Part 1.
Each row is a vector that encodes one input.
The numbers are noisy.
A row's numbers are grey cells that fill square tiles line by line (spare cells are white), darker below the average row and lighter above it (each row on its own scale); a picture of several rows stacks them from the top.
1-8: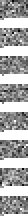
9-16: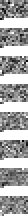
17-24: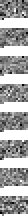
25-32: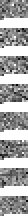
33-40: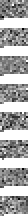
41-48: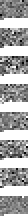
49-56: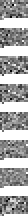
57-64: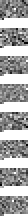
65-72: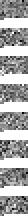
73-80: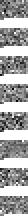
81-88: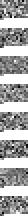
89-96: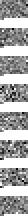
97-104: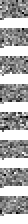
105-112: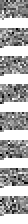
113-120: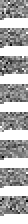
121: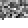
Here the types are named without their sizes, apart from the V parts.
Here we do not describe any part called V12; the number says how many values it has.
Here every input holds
a value of V12, together with a list of points on a line.
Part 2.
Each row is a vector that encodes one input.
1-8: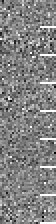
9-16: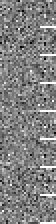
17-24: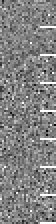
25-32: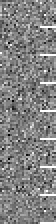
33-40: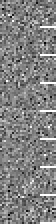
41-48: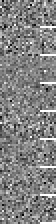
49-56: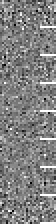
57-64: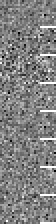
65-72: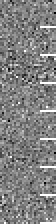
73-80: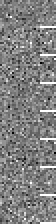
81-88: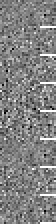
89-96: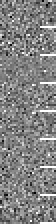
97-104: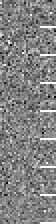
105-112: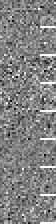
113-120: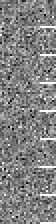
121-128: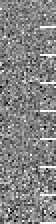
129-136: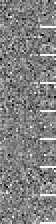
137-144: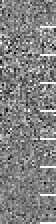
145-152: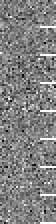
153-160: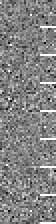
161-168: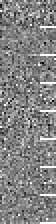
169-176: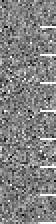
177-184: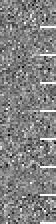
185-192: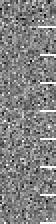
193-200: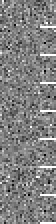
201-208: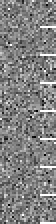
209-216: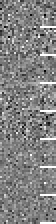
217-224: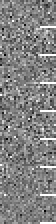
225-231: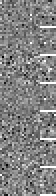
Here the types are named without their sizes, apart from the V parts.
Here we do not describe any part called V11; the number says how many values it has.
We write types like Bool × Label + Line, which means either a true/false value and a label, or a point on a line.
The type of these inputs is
Circle × (Tree + V11) + Unit.
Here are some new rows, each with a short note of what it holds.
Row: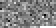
a point on a circle and a node of a tree
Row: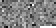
a point on a circle and a node of a tree
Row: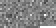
a point on a circle and a value of V11
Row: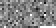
a point on a circle and a value of V11
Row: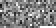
a fixed value
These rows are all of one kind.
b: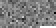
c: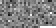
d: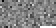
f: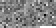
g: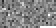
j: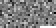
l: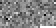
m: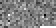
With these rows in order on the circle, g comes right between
c and d.
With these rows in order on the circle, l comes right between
b and f.
